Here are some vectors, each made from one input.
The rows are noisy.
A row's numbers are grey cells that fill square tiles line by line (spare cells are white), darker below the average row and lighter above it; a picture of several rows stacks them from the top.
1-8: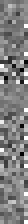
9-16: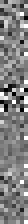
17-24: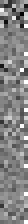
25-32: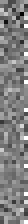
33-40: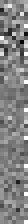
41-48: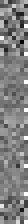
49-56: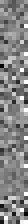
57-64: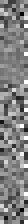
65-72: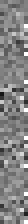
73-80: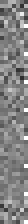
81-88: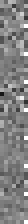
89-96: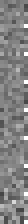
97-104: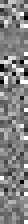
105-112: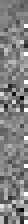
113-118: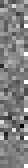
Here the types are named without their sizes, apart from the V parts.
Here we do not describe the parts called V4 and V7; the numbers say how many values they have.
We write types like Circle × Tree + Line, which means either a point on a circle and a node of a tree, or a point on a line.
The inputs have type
(Bool × Bool × Bool × Bool + V7) × Label × V4.
